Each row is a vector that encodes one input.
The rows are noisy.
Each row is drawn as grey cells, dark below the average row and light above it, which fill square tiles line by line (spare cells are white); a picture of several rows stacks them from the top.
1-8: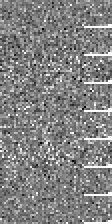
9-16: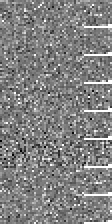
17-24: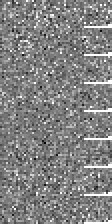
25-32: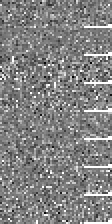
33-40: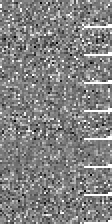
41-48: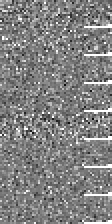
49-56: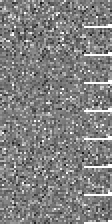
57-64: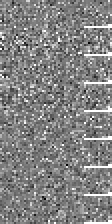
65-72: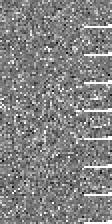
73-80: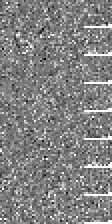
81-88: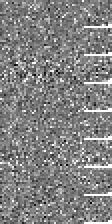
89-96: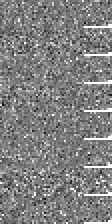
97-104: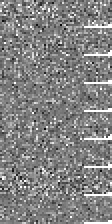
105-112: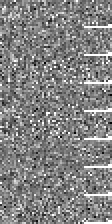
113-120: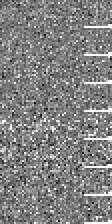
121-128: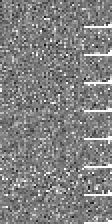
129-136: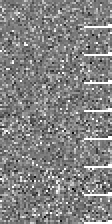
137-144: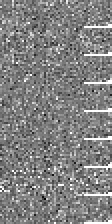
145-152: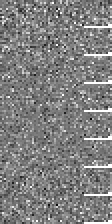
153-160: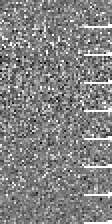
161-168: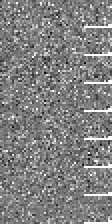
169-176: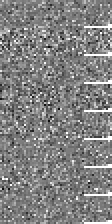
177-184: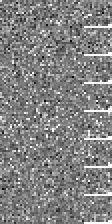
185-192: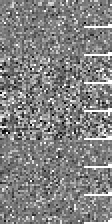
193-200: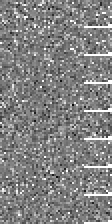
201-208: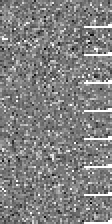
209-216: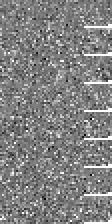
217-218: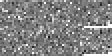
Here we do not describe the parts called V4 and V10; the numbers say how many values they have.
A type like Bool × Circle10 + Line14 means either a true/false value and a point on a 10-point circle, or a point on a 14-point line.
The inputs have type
(Bool × V4 + V10) × Circle9.
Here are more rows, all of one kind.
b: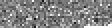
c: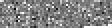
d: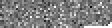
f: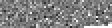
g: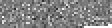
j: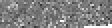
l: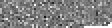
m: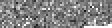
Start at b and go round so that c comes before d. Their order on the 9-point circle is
b, j, c, f, l, d, m, g.
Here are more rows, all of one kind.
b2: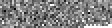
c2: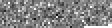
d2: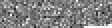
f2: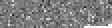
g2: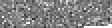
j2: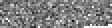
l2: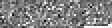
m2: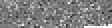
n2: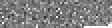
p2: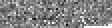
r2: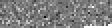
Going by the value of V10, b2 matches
c2, j2 and r2.
